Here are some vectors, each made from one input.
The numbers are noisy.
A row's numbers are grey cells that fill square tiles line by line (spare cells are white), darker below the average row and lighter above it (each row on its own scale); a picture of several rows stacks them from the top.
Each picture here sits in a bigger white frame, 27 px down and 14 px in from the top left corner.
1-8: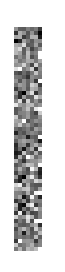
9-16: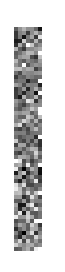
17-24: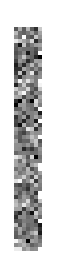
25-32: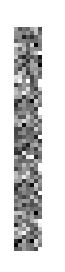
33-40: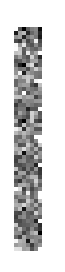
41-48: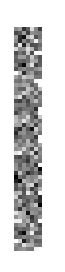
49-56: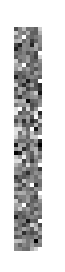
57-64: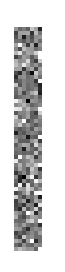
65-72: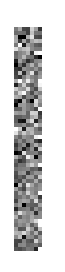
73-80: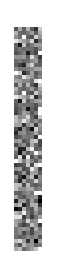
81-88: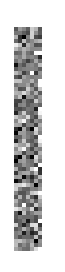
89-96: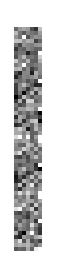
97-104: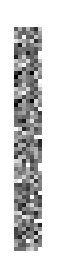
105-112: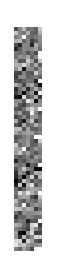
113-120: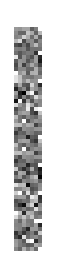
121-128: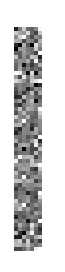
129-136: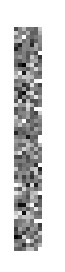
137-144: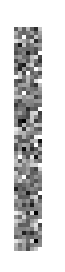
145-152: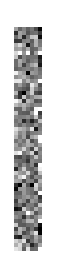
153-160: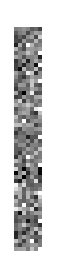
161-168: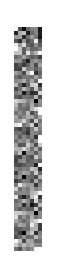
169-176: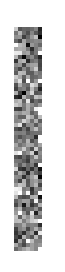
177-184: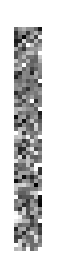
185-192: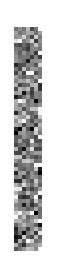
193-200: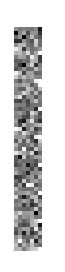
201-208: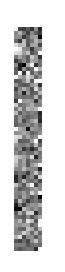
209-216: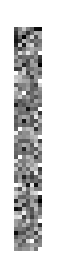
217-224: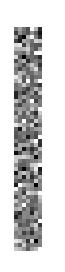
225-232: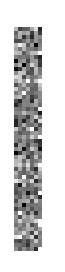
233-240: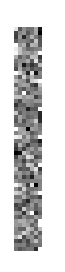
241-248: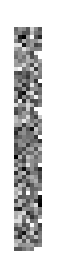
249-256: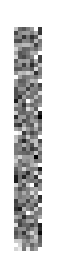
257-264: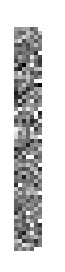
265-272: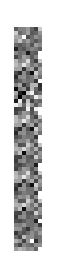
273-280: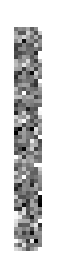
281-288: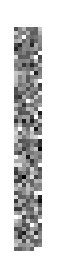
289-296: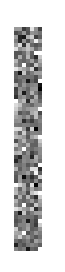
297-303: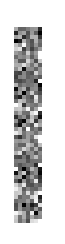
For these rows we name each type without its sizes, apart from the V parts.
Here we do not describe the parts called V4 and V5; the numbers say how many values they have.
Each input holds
either a point on a circle, or a point on a line, a value of V4 and a value of V5.
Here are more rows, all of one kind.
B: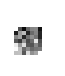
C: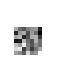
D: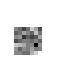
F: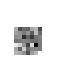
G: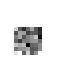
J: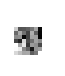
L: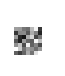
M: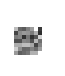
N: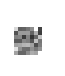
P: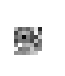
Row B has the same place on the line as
L, N and P.
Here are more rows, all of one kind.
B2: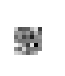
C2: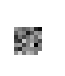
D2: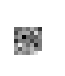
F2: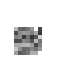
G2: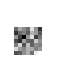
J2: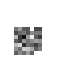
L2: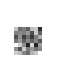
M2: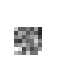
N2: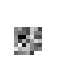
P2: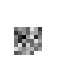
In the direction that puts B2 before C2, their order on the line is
B2, L2, C2, J2, D2, G2, F2, P2, M2, N2.
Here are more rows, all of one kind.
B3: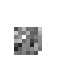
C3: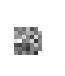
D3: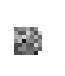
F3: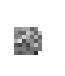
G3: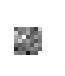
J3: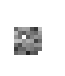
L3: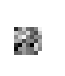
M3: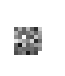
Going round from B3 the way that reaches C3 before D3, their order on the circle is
B3, G3, J3, M3, C3, F3, D3, L3.
